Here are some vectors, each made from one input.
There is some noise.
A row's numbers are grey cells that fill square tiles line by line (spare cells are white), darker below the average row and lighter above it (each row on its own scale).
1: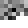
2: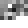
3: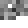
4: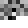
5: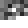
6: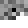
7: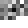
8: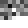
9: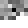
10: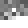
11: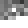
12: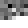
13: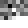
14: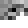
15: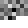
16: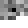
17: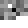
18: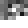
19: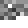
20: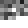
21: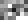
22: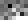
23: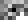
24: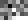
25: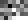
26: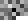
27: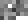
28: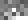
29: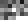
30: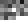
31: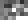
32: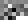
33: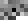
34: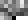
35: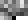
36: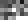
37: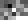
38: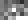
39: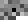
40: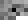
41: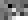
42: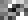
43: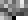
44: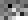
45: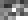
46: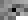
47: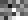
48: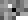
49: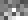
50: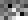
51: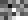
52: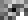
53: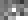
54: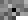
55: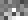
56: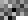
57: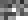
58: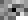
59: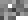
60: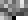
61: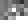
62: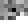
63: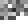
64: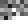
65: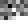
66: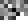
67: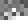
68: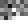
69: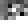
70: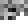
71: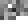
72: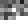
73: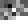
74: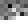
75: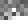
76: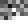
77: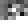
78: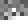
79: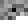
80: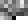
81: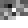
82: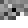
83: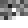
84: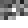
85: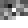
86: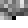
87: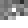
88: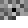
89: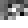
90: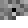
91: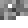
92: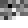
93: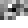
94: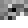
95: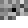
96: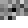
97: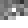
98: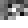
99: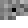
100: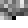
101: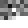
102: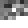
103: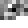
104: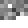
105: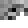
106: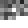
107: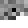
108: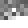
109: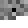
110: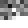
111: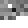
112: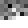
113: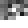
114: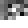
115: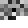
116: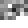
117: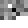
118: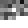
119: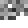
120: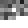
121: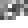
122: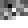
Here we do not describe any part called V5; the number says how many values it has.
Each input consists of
a list of up to two items, each a true/false value and a value of V5.
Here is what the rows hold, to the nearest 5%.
All of them are lists of up to two items, each a true/false value and a value of V5: about 5% are empty, 50% hold one and 45% two.
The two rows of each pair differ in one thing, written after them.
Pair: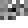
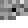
the true/false value in item 2 of the list
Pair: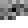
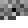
the true/false value in item 1 of the list
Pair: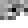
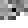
the true/false value in item 1 of the list
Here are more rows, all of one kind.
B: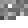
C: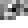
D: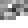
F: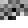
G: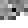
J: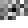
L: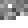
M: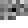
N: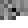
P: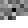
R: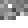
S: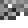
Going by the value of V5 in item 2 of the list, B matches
J, L, R and S.
